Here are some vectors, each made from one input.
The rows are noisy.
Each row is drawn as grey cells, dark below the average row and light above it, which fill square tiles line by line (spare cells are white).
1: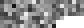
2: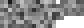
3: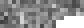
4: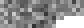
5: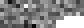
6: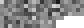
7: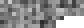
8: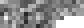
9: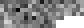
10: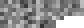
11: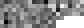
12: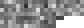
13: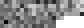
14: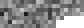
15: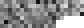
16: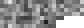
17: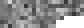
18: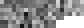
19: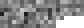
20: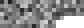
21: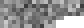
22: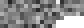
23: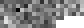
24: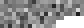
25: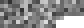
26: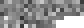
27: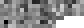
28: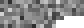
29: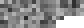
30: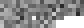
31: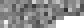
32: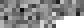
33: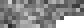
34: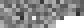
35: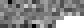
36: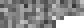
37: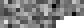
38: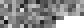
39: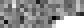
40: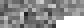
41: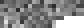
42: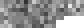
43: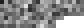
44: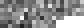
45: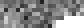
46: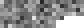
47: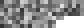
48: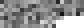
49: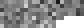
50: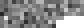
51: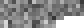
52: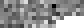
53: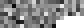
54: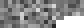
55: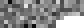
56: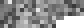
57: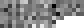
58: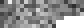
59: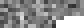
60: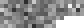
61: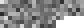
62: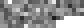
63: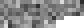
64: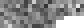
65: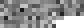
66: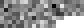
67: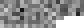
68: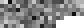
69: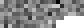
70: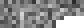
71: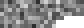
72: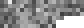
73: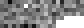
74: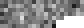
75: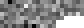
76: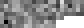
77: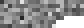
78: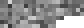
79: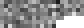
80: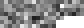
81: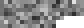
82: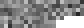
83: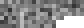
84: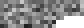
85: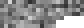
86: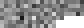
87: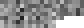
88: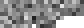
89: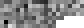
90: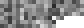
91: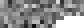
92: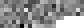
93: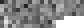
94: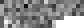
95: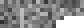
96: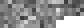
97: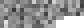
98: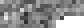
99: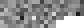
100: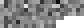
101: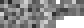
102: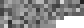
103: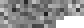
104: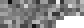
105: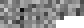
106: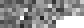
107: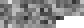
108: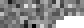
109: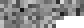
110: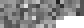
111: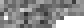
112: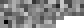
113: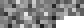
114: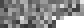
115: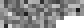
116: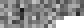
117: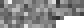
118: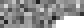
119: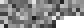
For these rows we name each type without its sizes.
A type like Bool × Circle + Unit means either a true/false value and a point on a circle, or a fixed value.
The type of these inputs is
Bool × Bool × Bool × Tree.
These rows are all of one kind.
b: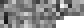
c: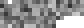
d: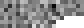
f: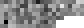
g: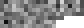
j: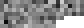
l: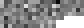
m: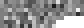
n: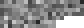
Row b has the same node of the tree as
f, g and j.
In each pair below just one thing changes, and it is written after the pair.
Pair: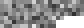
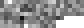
the node of the tree
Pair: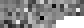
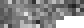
the node of the tree
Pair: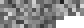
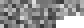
one of the three true/false values
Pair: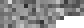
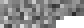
the node of the tree
